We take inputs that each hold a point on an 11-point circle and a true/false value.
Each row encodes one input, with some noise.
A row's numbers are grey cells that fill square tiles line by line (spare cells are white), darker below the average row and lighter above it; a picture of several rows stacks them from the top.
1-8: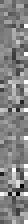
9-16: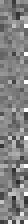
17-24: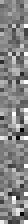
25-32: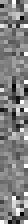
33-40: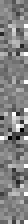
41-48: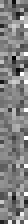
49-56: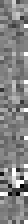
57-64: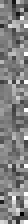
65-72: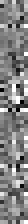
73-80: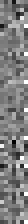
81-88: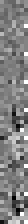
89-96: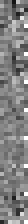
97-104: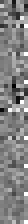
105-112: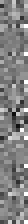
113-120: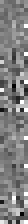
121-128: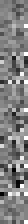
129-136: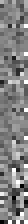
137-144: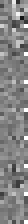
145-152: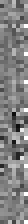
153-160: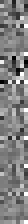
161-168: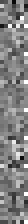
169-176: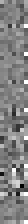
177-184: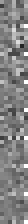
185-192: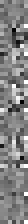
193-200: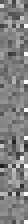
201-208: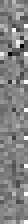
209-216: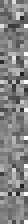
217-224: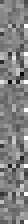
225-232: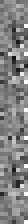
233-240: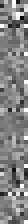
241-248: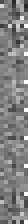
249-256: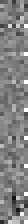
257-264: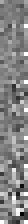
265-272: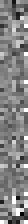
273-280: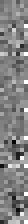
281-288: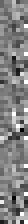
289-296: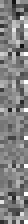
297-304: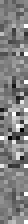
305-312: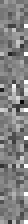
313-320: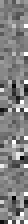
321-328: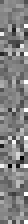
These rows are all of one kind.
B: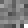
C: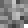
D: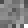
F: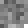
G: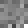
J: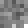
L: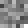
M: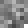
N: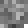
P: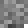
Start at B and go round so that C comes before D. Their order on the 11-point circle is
B, P, J, M, F, G, C, D, L, N.
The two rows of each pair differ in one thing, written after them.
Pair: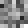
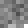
the place on the 11-point circle
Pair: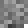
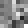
the place on the 11-point circle
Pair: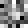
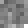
the place on the 11-point circle
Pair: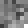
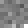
the place on the 11-point circle
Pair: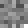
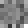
the place on the 11-point circle
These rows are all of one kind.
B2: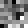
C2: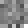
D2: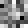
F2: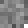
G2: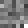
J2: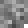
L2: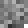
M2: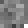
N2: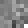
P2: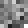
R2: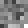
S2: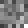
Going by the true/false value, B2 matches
C2, D2 and R2.
